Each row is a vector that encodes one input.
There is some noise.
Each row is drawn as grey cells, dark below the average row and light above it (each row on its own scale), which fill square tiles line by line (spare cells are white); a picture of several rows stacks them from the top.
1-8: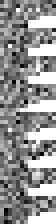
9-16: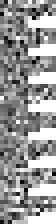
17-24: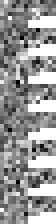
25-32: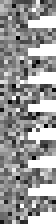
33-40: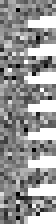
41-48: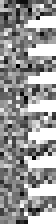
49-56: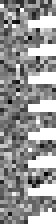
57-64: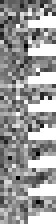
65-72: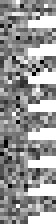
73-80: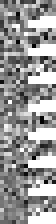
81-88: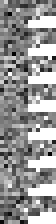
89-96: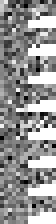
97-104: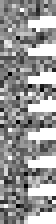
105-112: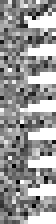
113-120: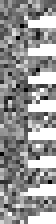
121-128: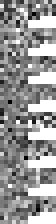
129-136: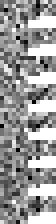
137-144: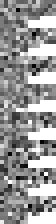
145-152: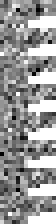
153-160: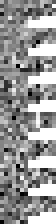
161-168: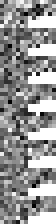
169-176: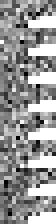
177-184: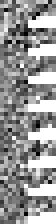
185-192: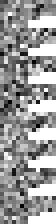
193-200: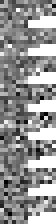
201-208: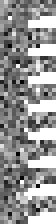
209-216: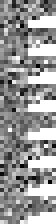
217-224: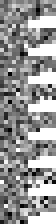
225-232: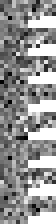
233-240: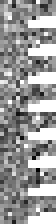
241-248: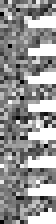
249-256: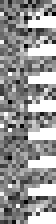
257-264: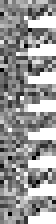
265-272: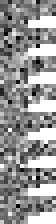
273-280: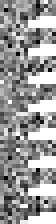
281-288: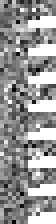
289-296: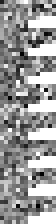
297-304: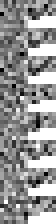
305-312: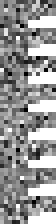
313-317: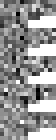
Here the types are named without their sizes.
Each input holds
a list of points on a line.
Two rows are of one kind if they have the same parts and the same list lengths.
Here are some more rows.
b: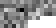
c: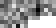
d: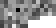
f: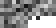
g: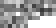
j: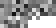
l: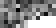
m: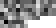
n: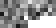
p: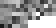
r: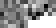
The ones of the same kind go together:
b, c, f, j, l
d, m, n, r
g, p

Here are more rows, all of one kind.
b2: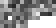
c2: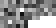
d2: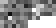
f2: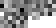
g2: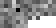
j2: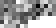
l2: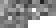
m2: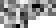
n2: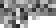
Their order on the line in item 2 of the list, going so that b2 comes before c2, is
d2, g2, j2, b2, c2, l2, m2, f2, n2.
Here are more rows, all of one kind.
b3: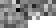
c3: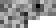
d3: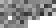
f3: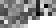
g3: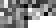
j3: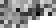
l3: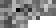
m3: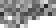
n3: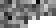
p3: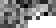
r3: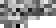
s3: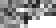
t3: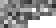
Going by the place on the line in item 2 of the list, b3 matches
c3, d3, f3 and g3.
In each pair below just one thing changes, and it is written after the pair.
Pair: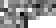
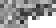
the place on the line in item 2 of the list
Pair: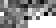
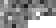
the place on the line in item 1 of the list
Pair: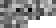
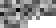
the place on the line in item 2 of the list
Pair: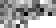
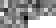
the place on the line in item 1 of the list
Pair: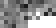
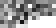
the place on the line in item 2 of the list
